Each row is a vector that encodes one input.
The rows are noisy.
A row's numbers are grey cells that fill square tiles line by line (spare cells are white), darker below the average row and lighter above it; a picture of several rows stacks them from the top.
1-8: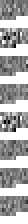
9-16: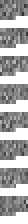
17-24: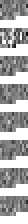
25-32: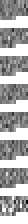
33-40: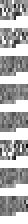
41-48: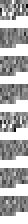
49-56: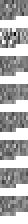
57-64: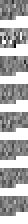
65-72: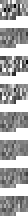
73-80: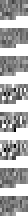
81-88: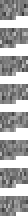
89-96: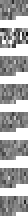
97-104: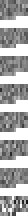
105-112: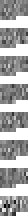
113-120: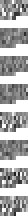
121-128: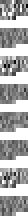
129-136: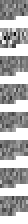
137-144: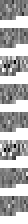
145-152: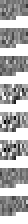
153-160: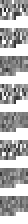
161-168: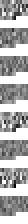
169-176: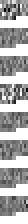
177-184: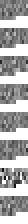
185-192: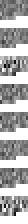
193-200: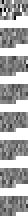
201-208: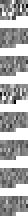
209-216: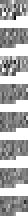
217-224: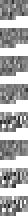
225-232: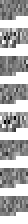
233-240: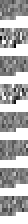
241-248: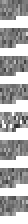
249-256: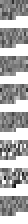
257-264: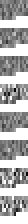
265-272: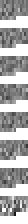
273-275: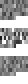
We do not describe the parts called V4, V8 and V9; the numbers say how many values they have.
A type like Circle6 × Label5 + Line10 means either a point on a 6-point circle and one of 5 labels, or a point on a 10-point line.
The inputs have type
Bool × V4 × V8 × V9 + Line6 × Line6 × Line6.
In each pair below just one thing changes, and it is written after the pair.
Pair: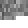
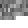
the true/false value
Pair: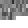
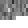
the value of V4
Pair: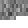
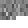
the value of V8
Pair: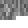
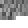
the value of V4
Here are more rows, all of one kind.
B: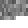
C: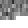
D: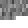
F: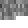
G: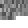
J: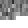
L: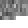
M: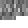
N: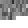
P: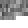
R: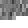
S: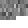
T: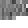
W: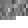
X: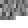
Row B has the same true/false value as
F, L, S and T.
